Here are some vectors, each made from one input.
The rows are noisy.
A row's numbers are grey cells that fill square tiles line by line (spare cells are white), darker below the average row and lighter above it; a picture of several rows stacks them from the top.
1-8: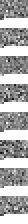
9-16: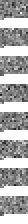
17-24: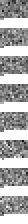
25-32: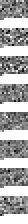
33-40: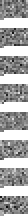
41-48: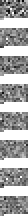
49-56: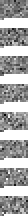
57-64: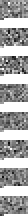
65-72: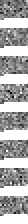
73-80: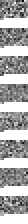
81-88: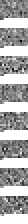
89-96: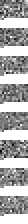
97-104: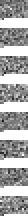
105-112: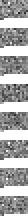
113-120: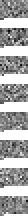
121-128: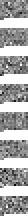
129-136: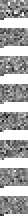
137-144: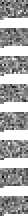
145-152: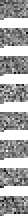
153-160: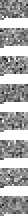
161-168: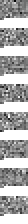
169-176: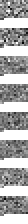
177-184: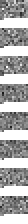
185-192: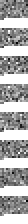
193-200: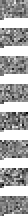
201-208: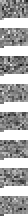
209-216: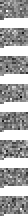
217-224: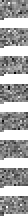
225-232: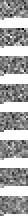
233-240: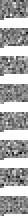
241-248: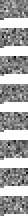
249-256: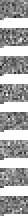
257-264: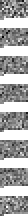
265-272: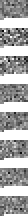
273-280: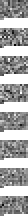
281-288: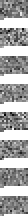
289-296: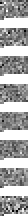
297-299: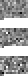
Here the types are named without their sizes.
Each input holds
a node of a tree, together with either a point on a circle, or a point on a line.
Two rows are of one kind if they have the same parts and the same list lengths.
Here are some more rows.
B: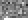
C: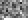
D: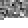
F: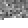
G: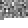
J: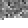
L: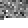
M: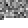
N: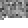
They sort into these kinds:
B, C, D, F, J, N
G, L, M

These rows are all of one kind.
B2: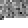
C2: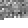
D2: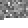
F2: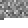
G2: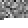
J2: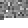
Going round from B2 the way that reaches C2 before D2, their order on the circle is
B2, C2, G2, D2, J2, F2.
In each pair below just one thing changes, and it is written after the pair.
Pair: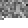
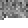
the node of the tree
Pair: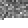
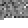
the place on the line
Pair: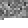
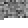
the node of the tree
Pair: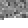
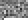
the node of the tree
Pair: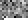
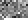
the node of the tree
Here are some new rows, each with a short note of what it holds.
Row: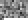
a point on a circle and a node of a tree
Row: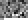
a point on a line and a node of a tree
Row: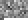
a point on a circle and a node of a tree
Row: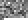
a point on a circle and a node of a tree
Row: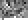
a point on a line and a node of a tree
